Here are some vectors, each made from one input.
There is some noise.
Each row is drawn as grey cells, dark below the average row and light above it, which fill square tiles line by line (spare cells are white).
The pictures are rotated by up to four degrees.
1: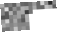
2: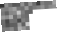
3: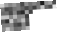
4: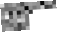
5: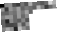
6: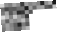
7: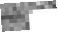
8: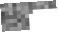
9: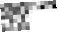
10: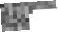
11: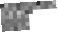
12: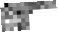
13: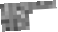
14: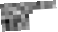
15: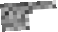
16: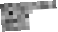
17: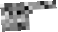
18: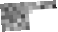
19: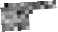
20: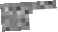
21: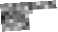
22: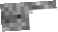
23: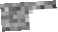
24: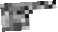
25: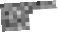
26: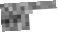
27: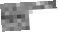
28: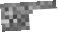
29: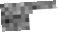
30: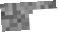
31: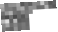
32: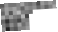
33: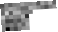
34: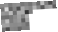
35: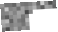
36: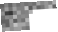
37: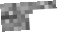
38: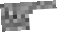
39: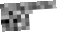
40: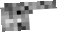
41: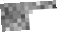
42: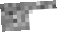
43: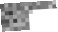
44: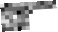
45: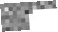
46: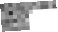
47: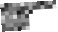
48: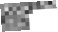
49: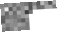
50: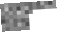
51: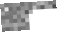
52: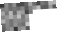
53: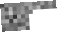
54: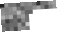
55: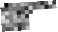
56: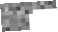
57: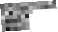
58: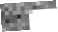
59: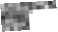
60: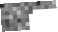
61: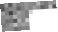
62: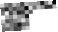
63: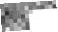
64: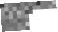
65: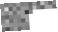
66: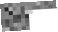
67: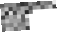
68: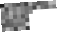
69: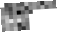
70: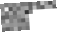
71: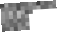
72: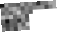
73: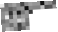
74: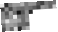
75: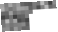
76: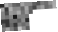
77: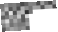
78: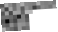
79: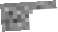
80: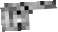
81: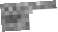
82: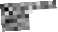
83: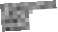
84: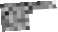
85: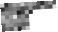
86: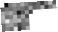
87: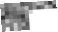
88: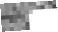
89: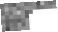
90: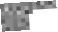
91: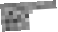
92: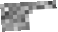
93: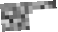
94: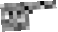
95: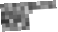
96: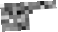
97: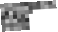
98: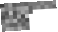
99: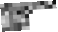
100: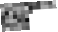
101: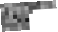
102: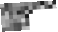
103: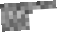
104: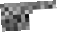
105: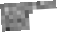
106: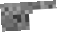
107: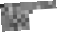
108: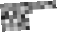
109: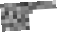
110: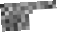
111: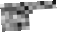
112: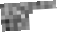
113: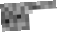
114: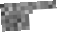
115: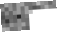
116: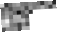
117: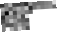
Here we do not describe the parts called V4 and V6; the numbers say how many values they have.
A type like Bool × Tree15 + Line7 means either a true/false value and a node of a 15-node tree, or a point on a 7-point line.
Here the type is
Line5 × (Line5 + V4) + V6.
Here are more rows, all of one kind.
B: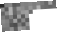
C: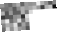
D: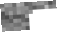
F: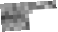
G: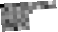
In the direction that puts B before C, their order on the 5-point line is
G, B, D, F, C.
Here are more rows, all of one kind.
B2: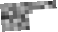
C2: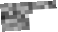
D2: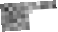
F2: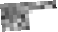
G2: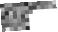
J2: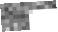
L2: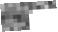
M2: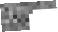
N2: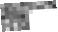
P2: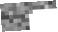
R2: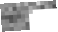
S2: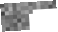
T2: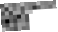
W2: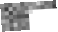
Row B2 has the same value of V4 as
F2, G2, P2 and T2.
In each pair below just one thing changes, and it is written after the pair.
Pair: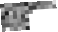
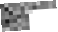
the place on the 5-point line
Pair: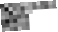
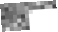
the value of V4
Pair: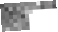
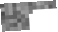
the place on the 5-point line
